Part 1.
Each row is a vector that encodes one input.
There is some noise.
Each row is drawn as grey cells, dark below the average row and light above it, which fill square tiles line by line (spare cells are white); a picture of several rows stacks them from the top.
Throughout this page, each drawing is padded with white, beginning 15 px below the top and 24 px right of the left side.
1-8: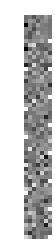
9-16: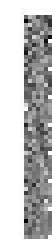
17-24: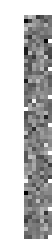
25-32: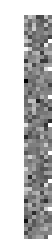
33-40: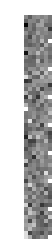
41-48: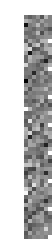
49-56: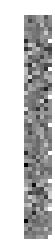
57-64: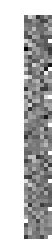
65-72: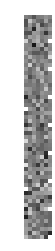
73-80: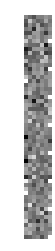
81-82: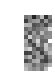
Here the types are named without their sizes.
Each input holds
either a label, or four true/false values.
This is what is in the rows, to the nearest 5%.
About 25% of them hold a label. The rest hold four true/false values.
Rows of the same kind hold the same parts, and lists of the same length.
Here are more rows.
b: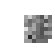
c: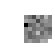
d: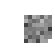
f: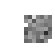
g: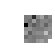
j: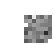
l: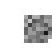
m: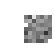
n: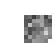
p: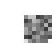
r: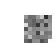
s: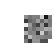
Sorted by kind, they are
b, p
c, d, f, g, j, l, m, n, r, s

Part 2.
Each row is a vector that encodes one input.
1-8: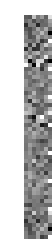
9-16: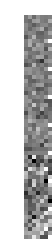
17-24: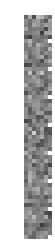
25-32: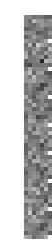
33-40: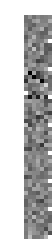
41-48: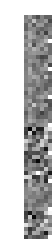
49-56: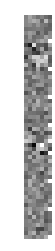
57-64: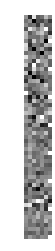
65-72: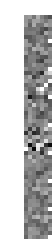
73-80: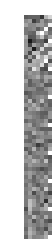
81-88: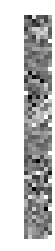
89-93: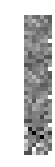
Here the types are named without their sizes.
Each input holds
either a label, or four true/false values.
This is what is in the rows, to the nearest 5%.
About 30% of them hold a label. The rest hold four true/false values.
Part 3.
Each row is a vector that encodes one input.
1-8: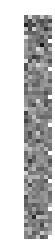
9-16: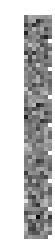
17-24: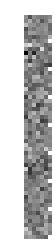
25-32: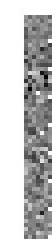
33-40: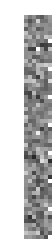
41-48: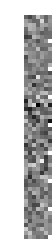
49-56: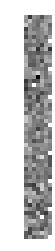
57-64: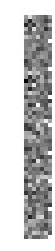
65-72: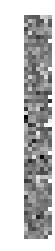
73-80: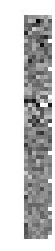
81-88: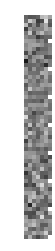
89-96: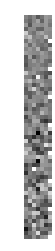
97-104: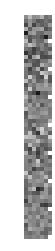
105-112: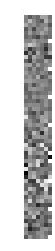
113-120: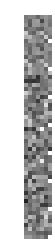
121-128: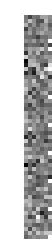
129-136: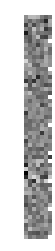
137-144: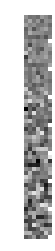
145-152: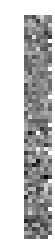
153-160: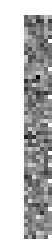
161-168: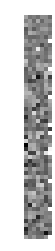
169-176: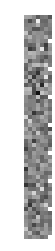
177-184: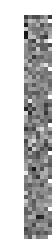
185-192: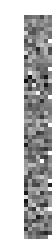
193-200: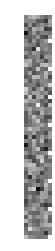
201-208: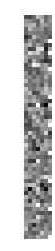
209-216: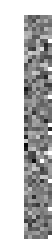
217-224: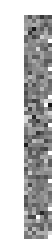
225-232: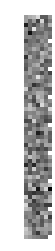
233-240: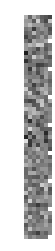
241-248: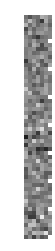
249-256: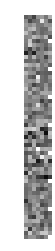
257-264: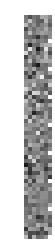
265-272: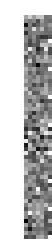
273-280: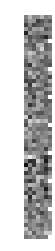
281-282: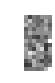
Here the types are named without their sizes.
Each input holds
a list of points on a line.
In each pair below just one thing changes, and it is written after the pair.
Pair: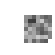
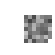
the place on the line in item 2 of the list
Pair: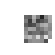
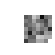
the place on the line in item 2 of the list
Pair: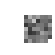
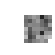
the place on the line in item 1 of the list
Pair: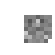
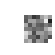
the place on the line in item 2 of the list
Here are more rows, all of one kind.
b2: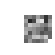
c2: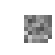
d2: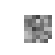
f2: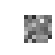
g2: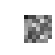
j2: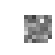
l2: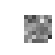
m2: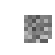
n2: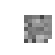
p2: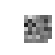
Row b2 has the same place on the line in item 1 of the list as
f2, g2, j2 and l2.
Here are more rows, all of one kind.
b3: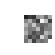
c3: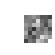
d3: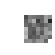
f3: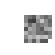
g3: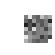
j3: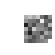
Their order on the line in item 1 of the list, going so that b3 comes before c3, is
b3, f3, c3, d3, g3, j3.
